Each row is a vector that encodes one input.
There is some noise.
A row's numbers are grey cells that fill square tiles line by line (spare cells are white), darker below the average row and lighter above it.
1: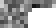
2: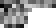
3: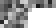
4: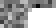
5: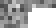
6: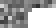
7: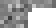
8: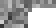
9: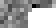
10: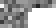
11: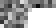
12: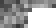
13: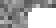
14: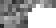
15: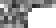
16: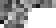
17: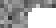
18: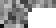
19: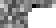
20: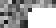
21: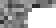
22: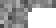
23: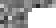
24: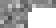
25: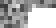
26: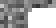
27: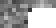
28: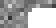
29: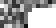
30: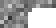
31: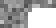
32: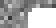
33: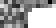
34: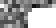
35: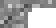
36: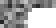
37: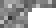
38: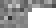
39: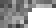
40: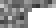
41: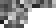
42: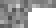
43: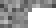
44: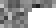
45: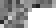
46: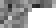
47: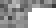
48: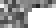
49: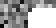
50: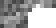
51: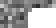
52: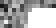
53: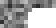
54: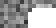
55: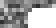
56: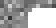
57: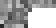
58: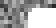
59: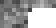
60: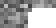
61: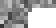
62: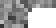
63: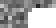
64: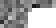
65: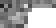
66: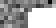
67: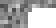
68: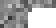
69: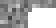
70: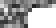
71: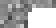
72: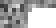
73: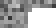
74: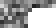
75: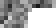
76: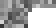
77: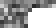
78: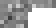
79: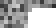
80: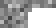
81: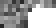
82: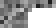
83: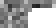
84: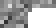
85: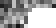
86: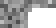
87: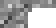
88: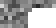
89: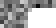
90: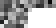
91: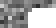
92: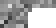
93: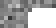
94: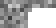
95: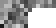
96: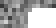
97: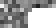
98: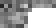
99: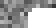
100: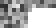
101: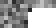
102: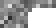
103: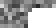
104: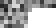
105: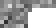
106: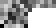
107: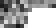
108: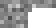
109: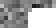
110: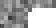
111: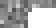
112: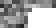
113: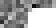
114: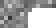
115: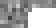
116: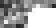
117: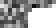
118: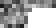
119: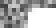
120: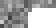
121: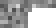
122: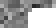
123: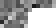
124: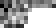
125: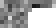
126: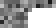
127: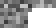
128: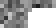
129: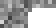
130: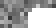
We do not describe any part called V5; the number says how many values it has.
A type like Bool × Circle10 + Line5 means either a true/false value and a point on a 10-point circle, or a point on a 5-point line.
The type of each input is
Bool × Bool × Bool + Label7 × Line6 + V5.
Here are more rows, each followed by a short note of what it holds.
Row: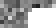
one of 7 labels and a point on a 6-point line
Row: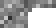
three true/false values
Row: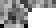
three true/false values
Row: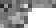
a value of V5
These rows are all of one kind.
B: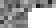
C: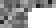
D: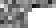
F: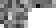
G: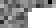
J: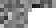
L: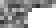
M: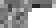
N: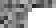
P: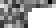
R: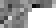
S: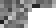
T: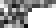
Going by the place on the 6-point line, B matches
L and M.
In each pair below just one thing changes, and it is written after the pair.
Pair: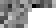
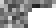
the place on the 6-point line
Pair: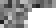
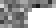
the label
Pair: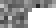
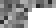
the label
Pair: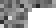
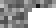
the place on the 6-point line
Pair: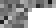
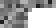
the place on the 6-point line
